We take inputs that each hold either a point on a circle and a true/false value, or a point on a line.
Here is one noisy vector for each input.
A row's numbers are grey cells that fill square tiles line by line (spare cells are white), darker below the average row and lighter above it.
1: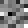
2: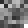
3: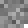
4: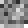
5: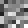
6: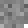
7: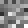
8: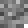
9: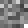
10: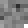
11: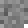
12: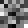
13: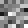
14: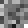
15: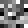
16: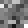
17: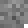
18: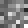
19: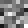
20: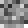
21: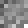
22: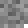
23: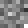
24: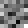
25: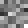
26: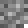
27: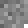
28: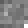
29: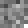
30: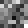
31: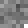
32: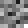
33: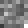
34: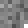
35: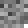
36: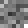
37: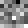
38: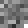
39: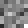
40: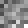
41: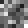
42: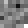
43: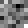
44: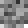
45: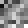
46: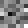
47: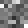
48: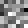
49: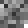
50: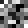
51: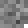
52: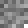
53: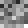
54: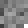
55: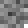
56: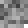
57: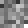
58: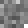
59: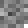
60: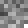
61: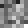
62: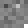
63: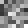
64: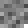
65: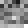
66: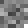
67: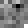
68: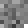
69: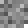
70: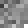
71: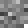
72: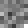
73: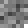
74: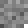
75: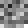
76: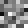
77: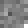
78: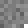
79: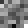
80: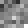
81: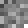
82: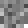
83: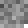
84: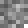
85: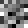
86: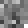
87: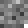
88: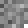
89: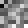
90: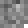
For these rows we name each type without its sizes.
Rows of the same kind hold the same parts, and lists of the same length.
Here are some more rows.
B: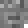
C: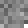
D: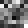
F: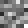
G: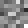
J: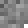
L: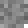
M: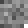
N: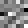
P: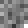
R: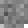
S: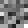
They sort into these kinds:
B, C, F, G, J, L, M, N, P, R, S
D

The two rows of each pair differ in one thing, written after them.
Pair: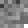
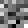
the true/false value
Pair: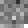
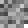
the place on the circle
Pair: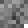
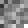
the place on the circle
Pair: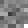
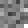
the place on the circle
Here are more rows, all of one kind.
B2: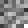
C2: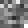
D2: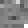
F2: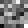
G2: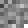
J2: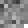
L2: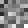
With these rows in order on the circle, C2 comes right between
D2 and J2.
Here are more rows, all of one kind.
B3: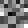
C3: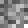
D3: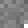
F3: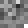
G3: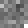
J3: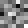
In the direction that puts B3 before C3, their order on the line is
B3, C3, D3, G3, F3, J3.
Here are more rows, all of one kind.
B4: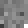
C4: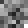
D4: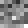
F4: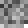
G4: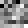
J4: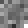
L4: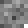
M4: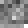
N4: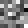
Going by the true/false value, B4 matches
C4, G4 and L4.
